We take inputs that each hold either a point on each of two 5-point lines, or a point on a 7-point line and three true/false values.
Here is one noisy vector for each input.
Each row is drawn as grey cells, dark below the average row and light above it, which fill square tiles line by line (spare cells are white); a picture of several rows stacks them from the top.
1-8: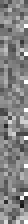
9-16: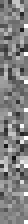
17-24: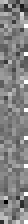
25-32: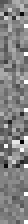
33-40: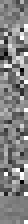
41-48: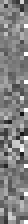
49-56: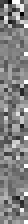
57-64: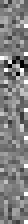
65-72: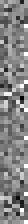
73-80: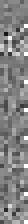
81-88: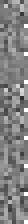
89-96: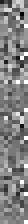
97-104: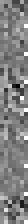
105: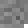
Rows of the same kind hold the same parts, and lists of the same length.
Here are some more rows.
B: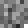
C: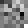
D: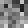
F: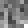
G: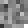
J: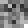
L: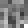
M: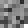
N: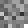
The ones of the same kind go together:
B, C, D, F, L, M
G, J, N

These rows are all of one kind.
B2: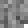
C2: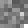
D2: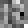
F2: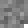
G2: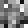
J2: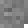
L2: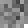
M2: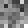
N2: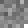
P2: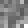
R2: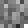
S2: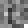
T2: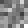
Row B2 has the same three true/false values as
G2, J2, L2 and T2.
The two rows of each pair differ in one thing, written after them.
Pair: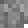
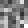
one of the three true/false values
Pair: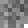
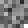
the place on the 7-point line
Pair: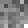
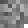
one of the three true/false values
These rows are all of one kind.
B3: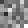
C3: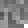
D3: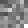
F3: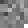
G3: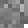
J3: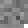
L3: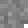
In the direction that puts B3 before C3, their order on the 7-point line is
J3, L3, B3, G3, F3, C3, D3.
